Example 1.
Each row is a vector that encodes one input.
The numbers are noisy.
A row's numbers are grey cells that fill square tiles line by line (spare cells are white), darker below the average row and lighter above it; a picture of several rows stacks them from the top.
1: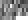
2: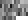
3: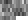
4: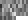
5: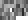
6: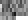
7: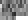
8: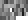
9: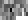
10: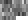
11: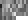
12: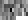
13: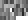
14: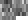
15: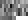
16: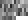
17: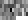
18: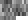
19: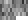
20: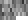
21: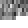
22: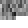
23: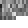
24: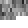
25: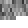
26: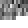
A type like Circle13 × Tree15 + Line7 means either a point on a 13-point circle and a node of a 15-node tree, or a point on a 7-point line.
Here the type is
Bool × Bool × Bool.
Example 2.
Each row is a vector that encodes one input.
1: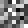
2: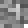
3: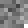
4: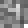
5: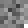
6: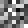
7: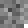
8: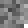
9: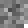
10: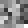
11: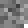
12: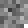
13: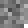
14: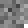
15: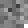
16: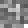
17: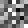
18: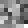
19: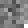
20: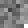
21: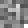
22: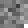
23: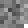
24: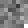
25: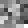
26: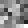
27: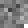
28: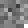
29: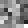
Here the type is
Line4.
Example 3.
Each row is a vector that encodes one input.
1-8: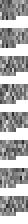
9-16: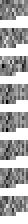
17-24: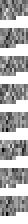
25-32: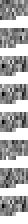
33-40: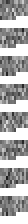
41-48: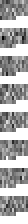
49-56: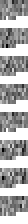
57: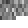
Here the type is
Circle10 + Unit.
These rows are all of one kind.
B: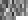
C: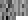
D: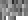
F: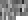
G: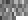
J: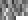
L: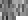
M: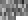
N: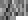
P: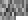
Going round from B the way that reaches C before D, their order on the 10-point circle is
B, G, L, C, N, P, M, F, D, J.
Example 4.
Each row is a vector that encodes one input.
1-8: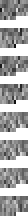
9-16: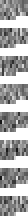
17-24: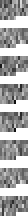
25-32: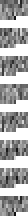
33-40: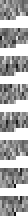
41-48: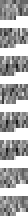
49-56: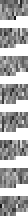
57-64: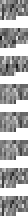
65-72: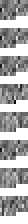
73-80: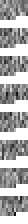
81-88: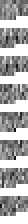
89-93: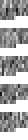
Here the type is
Tree7.
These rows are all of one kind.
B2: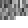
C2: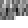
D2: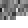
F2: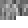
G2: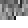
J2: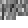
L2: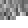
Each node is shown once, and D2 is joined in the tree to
B2 and F2.
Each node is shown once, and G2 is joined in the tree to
F2 and J2.
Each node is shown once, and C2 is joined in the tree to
L2.
